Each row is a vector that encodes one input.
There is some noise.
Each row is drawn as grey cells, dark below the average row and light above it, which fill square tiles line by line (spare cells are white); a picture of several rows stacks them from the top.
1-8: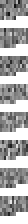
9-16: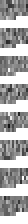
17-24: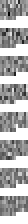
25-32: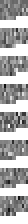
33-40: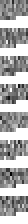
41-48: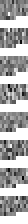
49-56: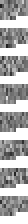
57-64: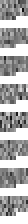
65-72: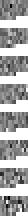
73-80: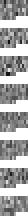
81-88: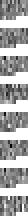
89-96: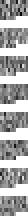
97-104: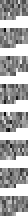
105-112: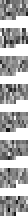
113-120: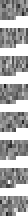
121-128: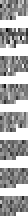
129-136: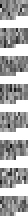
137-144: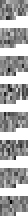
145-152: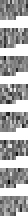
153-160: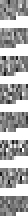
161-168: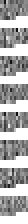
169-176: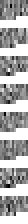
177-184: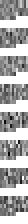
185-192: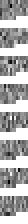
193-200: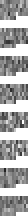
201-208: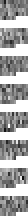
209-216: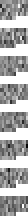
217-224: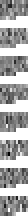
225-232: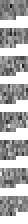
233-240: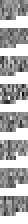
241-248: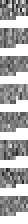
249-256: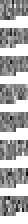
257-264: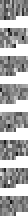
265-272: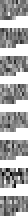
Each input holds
either a point on a 16-point line, or a point on a 19-point line.
